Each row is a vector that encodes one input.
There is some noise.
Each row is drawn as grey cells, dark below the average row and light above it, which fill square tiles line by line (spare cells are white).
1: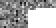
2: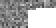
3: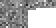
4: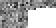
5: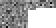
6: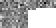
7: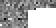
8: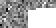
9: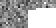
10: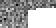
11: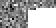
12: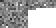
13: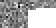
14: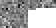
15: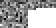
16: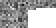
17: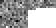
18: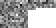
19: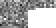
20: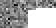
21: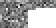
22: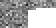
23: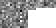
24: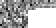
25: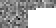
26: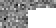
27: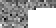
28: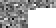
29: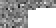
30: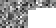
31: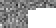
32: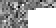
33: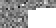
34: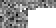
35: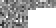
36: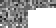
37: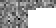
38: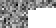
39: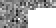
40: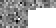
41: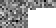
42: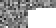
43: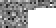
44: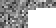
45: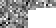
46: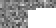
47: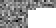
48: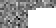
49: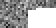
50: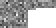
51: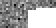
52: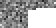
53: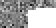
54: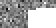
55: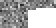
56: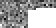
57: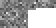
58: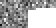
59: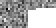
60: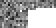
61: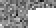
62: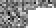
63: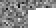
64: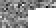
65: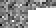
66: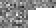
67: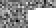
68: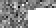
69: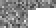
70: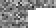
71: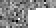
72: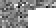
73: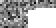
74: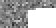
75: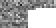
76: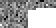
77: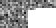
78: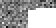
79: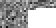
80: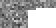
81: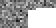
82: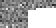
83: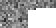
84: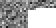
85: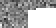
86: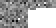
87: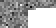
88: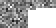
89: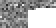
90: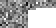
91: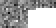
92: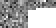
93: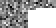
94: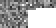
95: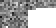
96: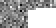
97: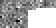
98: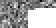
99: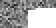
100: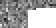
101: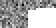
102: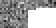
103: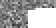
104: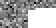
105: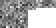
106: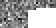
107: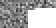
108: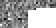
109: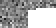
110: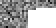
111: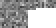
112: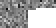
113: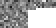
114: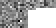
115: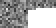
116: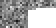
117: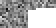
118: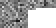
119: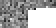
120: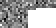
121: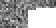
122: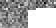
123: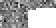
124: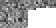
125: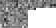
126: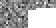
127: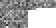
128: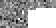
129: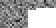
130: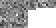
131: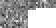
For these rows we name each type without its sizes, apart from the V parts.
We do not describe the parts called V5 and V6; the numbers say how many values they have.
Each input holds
a node of a tree, a true/false value, a value of V5 and a value of V6.
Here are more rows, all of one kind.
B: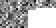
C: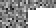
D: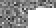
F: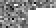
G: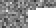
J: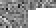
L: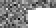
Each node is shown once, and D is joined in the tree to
B and G.
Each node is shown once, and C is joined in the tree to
G and J.
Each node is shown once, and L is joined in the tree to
F and G.
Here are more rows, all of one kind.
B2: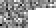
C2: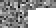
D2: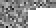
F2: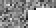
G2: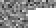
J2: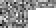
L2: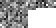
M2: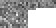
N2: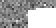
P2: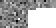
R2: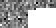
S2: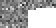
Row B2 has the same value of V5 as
C2, J2, M2 and N2.
